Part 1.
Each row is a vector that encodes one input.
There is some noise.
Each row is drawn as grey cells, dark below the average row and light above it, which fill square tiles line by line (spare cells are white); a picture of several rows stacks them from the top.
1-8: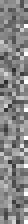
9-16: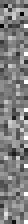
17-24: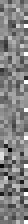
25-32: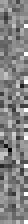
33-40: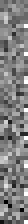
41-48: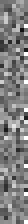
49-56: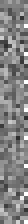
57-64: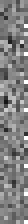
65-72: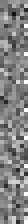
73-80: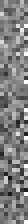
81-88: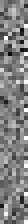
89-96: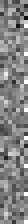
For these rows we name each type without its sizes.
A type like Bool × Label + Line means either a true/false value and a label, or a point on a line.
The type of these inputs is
Bool × Circle + Unit.
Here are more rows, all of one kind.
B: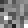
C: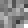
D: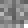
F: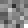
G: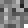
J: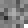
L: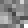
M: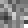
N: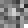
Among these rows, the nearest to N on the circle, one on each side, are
C and J.
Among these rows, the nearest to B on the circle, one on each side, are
F and M.
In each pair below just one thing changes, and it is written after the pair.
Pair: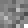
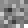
the place on the circle
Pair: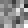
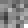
the true/false value
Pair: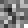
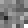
the true/false value
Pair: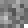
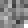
the place on the circle
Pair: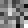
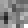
the place on the circle
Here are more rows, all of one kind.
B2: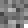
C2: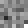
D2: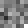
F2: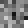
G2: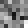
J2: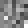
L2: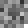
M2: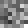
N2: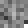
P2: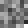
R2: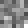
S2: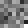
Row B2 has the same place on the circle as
G2, L2 and S2.
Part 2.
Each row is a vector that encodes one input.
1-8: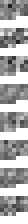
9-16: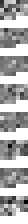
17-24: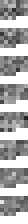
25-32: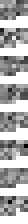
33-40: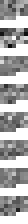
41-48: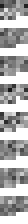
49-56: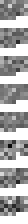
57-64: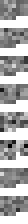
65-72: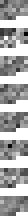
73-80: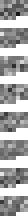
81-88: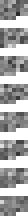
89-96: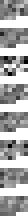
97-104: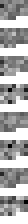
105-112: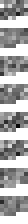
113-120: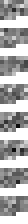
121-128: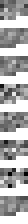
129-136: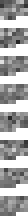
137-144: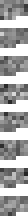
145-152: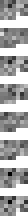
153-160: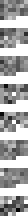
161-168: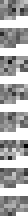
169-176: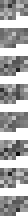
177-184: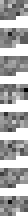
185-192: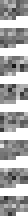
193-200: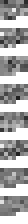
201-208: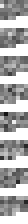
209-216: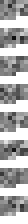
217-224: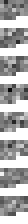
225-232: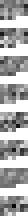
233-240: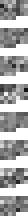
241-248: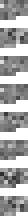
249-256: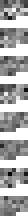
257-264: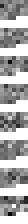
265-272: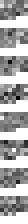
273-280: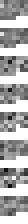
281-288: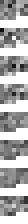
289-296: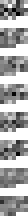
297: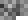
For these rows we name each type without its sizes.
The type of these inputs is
Bool × Bool × Bool + Circle + Unit.
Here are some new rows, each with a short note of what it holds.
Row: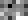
a point on a circle
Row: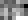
a point on a circle
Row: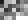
a fixed value
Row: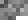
three true/false values
